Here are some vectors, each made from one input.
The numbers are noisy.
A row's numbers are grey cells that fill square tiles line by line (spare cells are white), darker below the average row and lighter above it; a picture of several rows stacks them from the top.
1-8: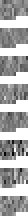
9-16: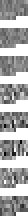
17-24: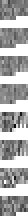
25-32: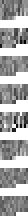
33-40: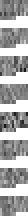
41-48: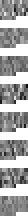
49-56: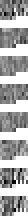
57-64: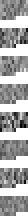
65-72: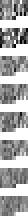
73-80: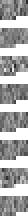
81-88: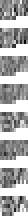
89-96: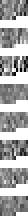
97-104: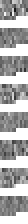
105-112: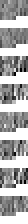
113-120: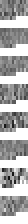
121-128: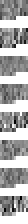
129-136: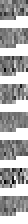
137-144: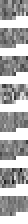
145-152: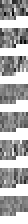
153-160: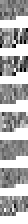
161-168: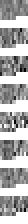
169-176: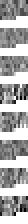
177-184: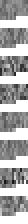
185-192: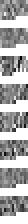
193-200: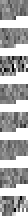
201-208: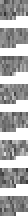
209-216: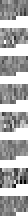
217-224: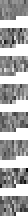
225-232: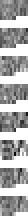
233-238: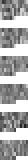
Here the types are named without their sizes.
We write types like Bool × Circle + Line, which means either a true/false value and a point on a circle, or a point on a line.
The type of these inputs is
Bool × Bool × Bool × Line.
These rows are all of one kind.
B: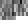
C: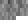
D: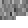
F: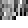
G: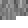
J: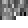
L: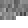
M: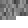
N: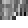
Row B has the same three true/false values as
C, J and N.
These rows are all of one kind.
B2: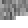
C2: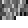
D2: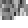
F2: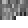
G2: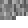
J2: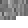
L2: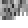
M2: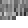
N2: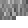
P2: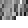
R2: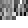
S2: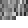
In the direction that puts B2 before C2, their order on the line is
R2, B2, D2, G2, C2, F2, P2, L2, S2, N2, J2, M2.
